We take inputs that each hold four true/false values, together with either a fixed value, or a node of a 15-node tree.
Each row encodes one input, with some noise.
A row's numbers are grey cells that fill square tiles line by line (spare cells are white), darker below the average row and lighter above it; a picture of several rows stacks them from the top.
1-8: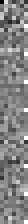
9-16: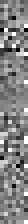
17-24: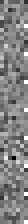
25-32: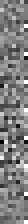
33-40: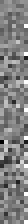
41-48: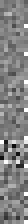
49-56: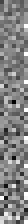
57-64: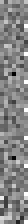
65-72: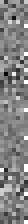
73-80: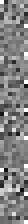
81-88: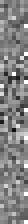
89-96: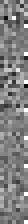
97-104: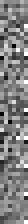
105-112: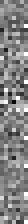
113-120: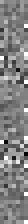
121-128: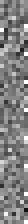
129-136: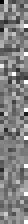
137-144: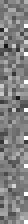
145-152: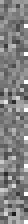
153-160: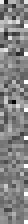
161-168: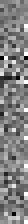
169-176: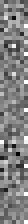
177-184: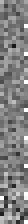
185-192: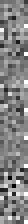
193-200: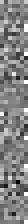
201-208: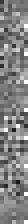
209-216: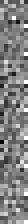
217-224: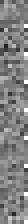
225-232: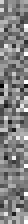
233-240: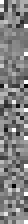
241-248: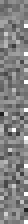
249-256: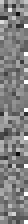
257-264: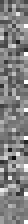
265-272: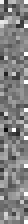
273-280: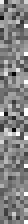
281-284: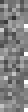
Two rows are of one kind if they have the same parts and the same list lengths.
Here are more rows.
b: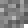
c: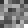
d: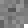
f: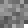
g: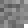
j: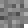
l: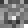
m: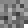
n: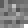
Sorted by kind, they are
b, c, d, f
g, j, l, m, n

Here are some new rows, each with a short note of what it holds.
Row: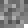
four true/false values
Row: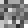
a node of a 15-node tree and four true/false values
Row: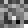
a node of a 15-node tree and four true/false values
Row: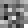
a node of a 15-node tree and four true/false values
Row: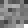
four true/false values
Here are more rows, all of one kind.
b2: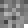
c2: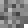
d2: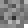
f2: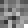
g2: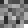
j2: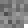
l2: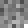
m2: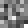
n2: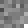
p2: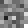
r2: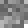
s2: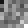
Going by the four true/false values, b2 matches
c2 and d2.
